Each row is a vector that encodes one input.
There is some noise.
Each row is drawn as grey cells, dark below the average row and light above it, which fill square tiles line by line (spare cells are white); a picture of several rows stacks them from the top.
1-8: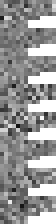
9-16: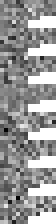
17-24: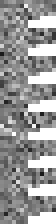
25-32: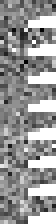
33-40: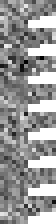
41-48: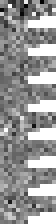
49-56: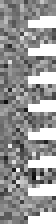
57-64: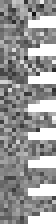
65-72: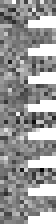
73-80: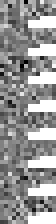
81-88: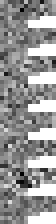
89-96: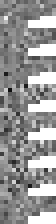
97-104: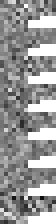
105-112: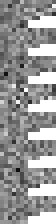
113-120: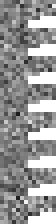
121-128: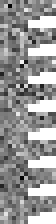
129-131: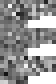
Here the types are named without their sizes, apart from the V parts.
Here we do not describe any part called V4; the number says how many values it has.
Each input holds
a true/false value, together with either a point on each of two lines, or a value of V4.
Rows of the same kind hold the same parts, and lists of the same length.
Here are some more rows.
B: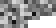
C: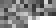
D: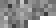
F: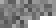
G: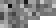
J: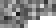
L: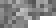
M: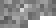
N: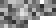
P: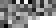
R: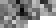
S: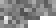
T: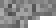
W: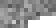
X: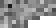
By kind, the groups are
B, D, G, R, S, T, W, X
C, F, J, L, M, N, P

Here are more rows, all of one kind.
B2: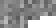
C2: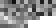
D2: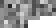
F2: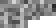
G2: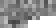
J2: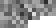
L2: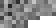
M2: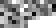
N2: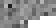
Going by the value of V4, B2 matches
D2 and F2.
